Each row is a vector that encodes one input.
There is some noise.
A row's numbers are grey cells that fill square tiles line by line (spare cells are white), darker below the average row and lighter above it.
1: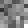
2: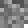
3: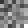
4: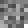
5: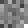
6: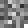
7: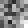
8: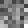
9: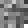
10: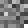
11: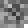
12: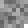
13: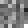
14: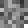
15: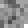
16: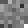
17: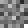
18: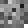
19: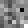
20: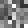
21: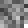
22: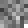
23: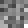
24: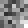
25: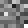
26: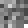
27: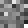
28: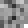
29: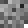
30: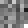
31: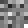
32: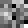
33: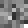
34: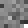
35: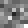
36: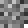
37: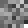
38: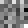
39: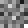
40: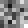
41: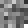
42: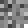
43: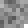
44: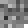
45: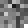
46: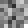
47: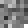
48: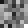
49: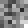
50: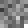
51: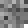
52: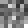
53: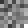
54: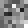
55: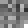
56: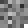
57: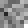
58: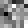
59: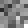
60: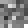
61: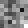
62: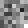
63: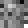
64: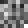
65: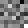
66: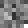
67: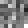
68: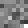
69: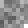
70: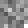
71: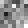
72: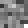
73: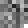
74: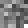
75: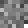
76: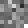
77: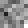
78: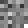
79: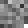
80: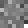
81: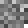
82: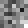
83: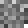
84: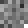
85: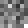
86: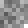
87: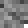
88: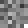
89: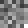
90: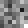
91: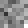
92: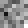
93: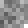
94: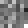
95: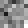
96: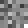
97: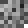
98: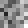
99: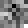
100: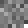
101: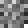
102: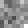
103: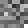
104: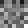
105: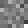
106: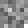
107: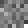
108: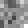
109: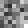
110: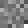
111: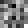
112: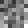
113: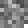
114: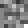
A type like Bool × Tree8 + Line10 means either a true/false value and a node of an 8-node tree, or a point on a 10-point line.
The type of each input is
Line11.
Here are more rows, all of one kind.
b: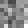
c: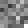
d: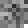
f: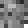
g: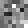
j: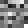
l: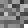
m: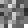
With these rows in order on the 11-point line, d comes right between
f and m.
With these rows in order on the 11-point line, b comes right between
c and g.
